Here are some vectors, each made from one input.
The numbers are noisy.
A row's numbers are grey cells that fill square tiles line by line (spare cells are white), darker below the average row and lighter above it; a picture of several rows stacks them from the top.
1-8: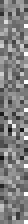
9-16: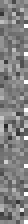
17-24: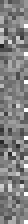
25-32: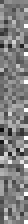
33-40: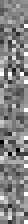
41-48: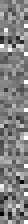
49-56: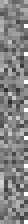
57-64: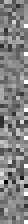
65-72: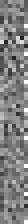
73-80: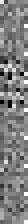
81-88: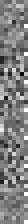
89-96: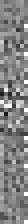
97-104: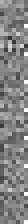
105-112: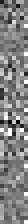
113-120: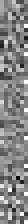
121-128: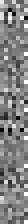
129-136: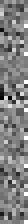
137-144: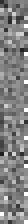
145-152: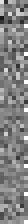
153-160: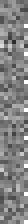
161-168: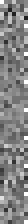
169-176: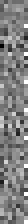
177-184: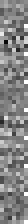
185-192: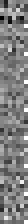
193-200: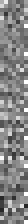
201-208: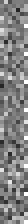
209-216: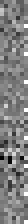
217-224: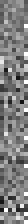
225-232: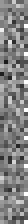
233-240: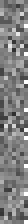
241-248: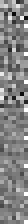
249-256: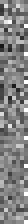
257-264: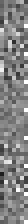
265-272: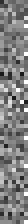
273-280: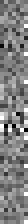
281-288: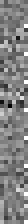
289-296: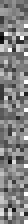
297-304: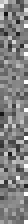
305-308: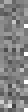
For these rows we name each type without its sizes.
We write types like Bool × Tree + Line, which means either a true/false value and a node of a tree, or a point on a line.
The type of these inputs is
(Bool × Bool × Bool + Label) × Label.
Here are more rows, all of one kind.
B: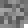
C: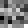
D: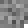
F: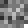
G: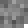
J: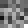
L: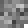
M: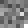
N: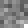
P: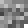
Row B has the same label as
F, G and L.
